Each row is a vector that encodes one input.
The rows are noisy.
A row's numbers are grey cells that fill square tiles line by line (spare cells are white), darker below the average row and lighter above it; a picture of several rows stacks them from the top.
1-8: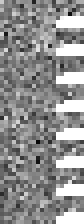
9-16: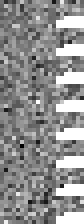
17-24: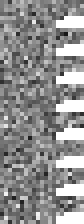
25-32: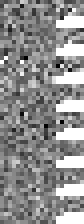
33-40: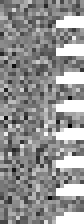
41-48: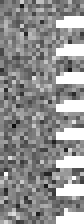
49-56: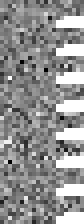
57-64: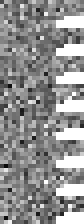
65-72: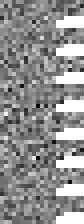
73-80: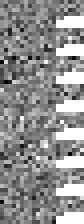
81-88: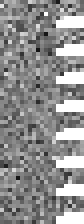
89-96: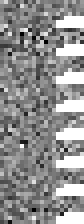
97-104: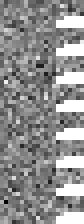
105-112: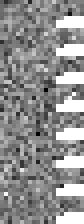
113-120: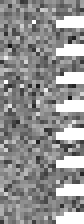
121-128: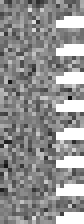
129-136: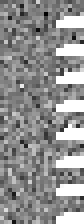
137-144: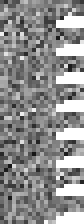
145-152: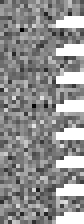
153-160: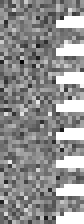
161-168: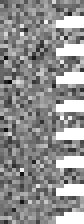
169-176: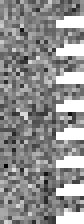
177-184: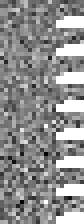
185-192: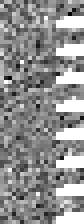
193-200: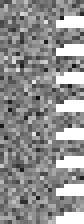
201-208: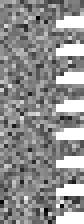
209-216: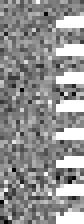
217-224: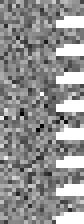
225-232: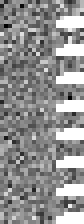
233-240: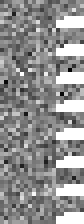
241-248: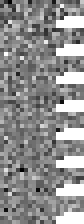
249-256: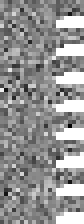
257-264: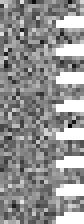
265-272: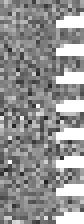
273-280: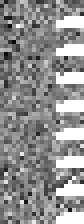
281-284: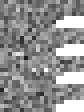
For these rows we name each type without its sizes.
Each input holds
five labels and a true/false value.
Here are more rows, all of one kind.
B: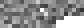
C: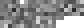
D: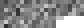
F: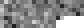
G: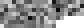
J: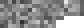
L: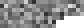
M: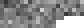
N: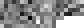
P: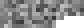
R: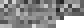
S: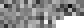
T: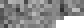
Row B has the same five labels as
M and N.
